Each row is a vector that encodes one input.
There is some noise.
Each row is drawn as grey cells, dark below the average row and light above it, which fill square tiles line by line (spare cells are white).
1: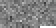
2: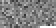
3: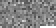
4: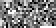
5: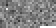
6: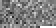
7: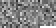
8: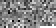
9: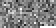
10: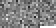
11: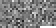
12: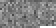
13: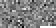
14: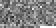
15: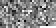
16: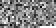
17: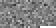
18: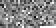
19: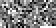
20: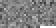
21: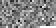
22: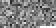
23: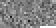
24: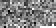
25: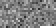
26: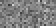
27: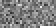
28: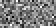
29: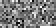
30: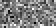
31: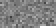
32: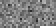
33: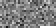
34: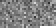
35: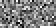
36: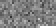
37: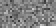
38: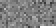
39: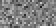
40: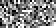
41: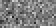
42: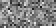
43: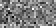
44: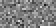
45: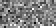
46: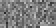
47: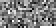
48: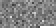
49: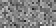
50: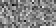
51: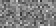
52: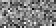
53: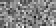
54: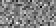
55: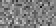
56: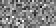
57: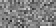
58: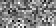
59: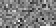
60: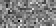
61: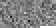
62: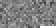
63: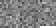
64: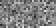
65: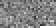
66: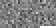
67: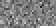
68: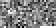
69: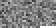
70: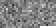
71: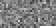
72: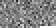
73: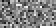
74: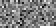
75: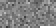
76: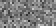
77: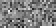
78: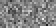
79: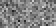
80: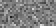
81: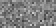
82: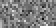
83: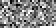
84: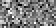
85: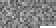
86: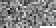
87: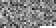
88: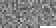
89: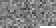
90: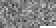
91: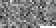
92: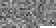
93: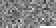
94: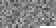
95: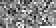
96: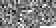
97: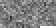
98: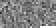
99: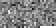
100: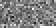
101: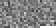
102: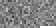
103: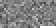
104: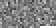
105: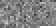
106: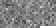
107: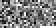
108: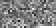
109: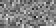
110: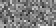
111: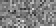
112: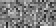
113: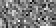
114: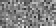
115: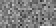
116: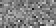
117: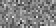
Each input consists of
a point on a 9-point line, together with either a point on a 10-point circle, or a point on a 9-point line.
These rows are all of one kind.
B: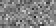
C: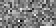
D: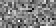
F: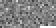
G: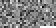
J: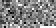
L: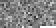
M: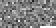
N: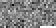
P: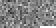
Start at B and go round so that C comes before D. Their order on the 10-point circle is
B, M, F, C, J, D, L, N, G, P.
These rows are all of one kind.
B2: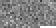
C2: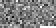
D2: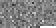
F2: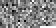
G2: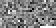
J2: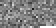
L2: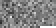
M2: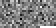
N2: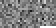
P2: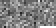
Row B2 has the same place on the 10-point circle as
D2, F2, G2 and L2.
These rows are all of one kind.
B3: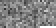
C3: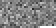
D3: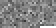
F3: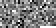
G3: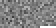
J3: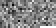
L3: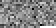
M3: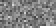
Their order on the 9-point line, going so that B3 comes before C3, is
M3, L3, B3, C3, F3, G3, J3, D3.
